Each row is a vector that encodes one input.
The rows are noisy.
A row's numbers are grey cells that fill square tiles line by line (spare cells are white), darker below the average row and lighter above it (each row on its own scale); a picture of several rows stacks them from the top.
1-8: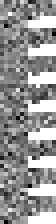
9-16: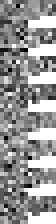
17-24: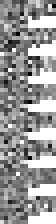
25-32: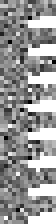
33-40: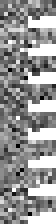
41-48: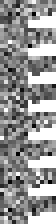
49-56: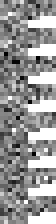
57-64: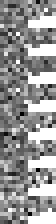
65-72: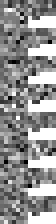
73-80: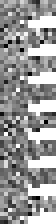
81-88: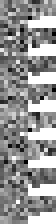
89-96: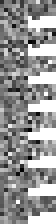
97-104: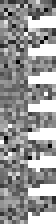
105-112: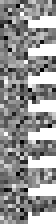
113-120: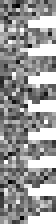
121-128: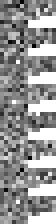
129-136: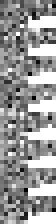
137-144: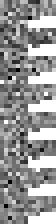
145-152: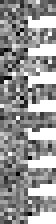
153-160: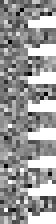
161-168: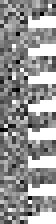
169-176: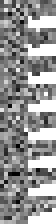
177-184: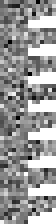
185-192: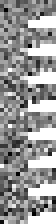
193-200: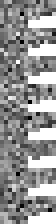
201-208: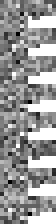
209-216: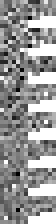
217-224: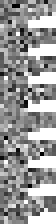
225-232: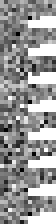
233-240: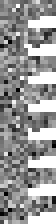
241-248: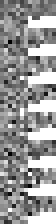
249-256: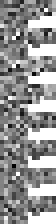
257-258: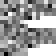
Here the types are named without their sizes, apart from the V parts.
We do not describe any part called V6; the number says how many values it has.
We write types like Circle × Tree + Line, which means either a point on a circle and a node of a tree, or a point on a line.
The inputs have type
(Bool × Bool × Bool + V6) × Line + Tree.
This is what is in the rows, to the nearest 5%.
About 75% of them hold a point on a line, together with either three true/false values, or a value of V6. The rest hold a node of a tree.
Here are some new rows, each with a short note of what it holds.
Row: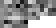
a point on a line and a value of V6
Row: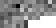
a point on a line and a value of V6
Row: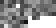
a point on a line and three true/false values
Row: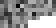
a point on a line and a value of V6
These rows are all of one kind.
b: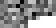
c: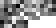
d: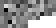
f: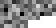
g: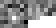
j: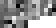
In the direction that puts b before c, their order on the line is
g, b, f, j, c, d.
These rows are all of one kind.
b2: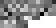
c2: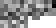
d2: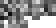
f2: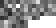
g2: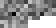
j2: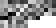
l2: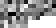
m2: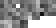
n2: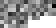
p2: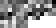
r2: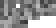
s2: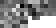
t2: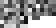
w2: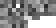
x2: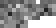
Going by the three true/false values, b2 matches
d2, f2, m2 and x2.
